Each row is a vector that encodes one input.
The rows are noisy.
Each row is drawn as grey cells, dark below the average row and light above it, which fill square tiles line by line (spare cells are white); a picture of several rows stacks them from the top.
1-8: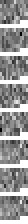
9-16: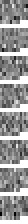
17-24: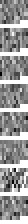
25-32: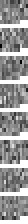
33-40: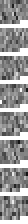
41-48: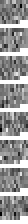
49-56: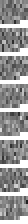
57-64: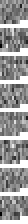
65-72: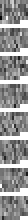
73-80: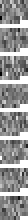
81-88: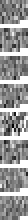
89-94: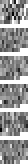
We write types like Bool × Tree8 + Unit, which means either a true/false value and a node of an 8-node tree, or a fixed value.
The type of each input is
List3(Line5).
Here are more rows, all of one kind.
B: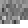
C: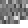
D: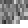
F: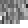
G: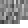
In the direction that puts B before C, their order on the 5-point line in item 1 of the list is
D, F, G, B, C.
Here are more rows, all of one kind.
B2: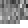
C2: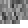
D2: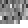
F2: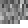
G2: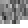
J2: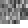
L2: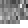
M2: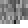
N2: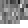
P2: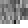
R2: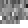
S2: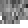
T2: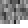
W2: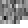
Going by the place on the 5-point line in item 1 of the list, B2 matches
L2, N2, R2 and S2.
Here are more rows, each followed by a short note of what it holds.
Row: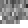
a list of two items
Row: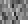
a list of two items
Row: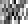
the empty list
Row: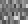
a list of three items
